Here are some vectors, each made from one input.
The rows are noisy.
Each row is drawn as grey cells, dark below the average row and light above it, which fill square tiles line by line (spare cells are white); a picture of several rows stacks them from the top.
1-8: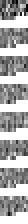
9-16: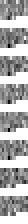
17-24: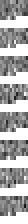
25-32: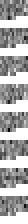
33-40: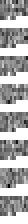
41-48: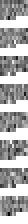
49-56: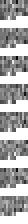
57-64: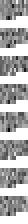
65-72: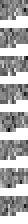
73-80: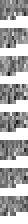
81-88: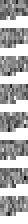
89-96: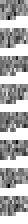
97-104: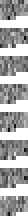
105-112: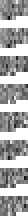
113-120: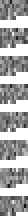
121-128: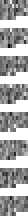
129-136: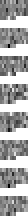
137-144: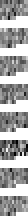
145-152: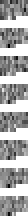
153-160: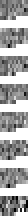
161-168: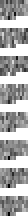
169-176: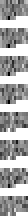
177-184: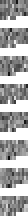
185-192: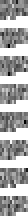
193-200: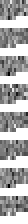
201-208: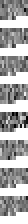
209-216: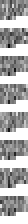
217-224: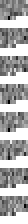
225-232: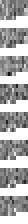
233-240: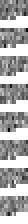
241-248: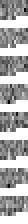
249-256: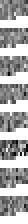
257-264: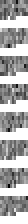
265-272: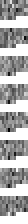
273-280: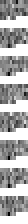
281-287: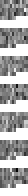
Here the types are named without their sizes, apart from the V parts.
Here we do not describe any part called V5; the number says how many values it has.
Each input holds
a list of items, each a true/false value and a value of V5.
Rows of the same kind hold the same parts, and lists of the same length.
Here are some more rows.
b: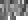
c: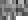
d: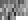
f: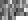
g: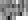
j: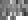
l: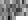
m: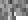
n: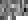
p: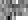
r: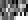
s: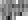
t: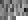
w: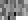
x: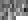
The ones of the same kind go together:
b, d, g, m, n, p, s, t, w, x
c, f, j, l
r

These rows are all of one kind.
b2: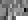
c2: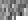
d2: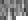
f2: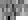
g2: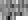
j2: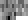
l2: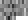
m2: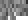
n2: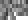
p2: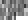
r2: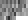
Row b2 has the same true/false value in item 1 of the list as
d2, m2 and n2.
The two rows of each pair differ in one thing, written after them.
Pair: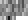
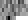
the true/false value in item 2 of the list
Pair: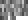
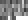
the true/false value in item 2 of the list
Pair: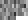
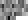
the value of V5 in item 1 of the list
